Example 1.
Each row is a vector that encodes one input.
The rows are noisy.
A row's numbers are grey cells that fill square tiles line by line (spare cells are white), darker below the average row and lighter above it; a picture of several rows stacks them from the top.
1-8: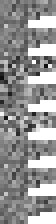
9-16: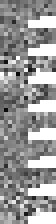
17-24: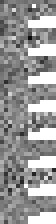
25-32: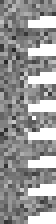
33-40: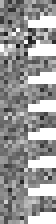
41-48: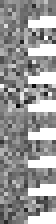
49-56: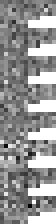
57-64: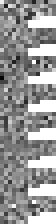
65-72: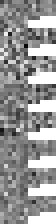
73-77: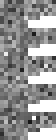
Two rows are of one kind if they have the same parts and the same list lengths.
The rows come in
2 kinds.
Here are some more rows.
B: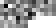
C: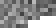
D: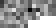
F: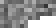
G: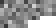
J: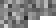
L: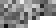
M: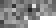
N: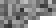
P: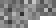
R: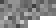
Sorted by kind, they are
B
C, D, F, G, J, L, M, N, P, R

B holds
a fixed value.
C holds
a node of a 9-node tree.
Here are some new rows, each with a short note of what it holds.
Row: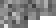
a node of a 9-node tree
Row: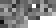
a node of a 9-node tree
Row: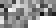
a node of a 9-node tree
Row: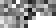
a fixed value
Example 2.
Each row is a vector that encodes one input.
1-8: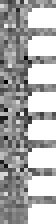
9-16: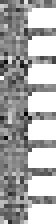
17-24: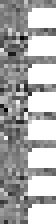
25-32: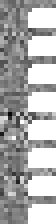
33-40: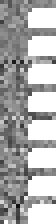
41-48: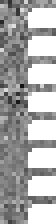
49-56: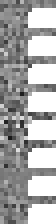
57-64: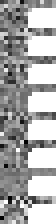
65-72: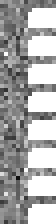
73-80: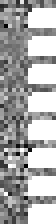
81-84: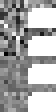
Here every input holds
either a fixed value, or three true/false values.
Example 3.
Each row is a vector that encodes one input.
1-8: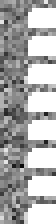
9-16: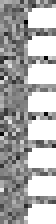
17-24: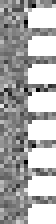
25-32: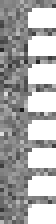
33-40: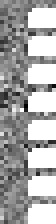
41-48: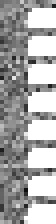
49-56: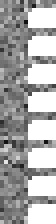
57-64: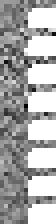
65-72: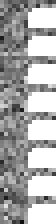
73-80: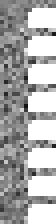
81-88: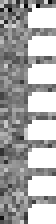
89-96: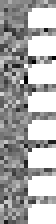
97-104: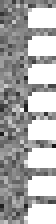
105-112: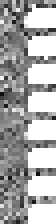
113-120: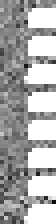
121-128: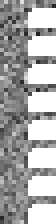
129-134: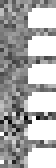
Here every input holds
a point on a 13-point line.
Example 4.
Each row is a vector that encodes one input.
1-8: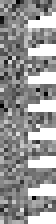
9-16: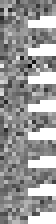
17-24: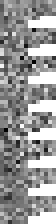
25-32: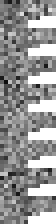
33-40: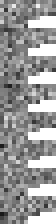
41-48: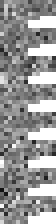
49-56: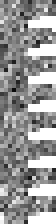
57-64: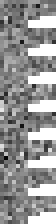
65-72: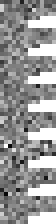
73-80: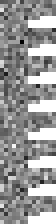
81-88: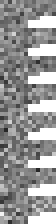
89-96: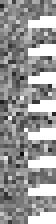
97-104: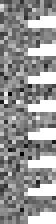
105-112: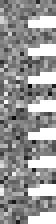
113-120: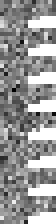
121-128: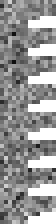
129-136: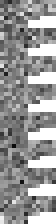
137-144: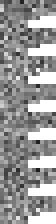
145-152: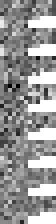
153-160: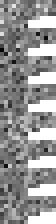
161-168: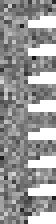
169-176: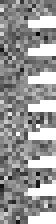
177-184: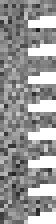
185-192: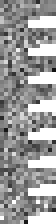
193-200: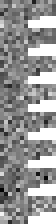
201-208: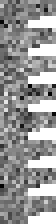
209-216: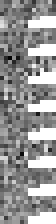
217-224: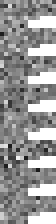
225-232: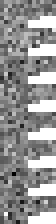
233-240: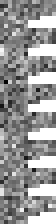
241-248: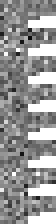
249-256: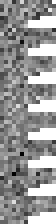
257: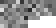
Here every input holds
a node of a 14-node tree.
